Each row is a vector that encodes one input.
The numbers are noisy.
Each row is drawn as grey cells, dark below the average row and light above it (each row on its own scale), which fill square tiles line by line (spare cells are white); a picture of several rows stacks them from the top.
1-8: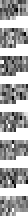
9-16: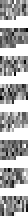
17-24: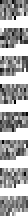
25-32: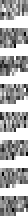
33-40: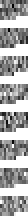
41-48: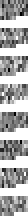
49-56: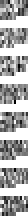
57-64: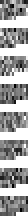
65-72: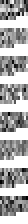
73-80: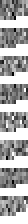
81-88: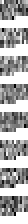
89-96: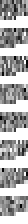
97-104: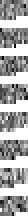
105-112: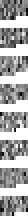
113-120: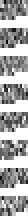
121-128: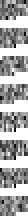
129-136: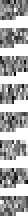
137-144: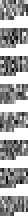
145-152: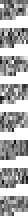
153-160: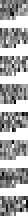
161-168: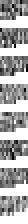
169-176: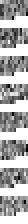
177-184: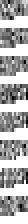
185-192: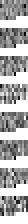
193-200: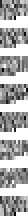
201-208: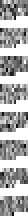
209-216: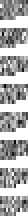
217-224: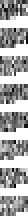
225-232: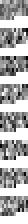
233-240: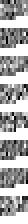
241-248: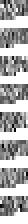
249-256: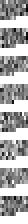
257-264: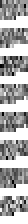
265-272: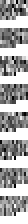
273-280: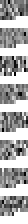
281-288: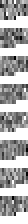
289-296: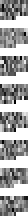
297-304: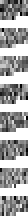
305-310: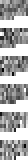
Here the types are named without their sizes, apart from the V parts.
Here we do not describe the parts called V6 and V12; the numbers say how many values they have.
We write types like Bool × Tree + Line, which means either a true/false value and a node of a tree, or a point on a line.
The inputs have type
List(Line) × V6 × V12.
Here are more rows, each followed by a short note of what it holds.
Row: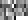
a value of V6 and a value of V12, together with the empty list
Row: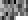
a value of V6 and a value of V12, together with a list of one item
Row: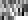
a value of V6 and a value of V12, together with a list of one item
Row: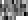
a value of V6 and a value of V12, together with the empty list
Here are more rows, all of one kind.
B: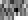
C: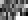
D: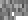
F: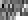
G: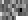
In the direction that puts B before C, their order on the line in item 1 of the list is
B, F, D, G, C.
